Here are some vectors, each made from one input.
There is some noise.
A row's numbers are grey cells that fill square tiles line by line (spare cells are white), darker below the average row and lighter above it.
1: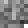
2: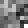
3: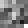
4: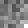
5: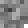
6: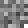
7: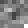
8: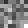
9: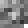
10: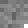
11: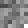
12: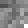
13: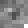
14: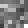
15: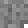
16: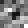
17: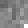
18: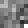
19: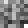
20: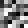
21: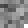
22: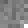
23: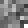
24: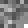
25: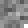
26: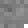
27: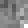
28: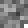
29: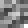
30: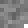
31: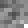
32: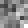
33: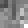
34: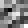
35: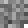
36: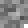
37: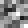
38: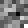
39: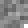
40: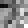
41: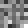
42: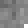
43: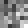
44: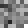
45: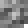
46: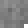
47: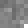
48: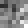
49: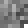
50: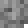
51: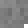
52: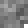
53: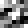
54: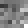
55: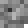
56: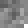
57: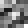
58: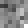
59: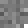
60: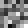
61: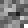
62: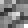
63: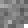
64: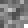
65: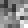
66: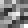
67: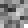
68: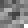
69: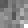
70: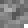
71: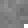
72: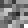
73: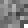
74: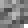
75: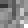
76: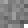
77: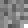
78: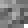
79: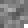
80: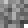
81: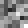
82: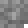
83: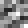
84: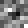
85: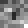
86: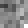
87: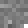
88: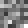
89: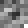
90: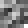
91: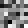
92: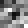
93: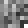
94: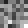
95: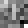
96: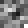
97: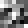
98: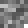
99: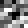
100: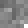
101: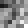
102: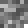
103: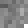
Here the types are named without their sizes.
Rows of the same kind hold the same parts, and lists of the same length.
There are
2 kinds of row.
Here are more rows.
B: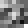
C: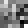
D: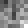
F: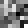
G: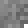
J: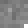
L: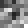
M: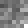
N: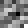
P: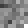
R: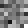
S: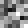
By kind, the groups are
B, C, D, F, G, J, L, N, P, S
M, R

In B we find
a point on a circle and a true/false value.
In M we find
a fixed value.
